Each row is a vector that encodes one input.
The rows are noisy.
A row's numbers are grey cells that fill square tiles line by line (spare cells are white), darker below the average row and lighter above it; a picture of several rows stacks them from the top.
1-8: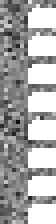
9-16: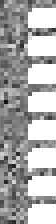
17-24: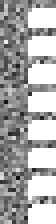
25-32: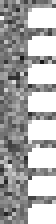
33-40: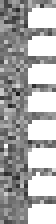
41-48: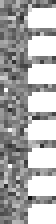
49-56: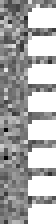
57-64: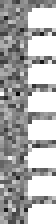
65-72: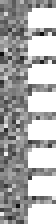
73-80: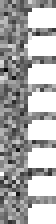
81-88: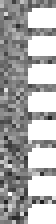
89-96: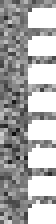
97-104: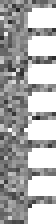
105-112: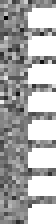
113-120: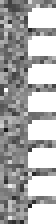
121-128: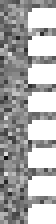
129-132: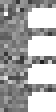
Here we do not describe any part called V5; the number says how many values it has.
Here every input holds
either a true/false value and a value of V5, or a list of up to two points on a 6-point line.
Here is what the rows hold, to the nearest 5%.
About 35% of them hold a true/false value and a value of V5. The rest are lists of up to two points on a 6-point line: about 5% of all rows are empty, 20% hold one and 35% two.
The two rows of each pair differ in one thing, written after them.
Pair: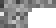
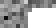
the place on the 6-point line in item 1 of the list
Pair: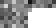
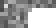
the place on the 6-point line in item 1 of the list
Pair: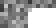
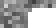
the place on the 6-point line in item 1 of the list
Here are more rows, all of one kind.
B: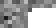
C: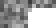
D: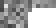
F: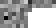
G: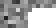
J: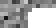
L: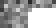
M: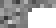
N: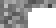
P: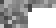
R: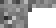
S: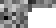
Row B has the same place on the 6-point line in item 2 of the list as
F, L and S.
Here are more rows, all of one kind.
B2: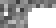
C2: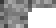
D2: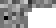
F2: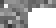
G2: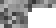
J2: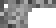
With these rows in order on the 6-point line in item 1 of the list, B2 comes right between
D2 and G2.
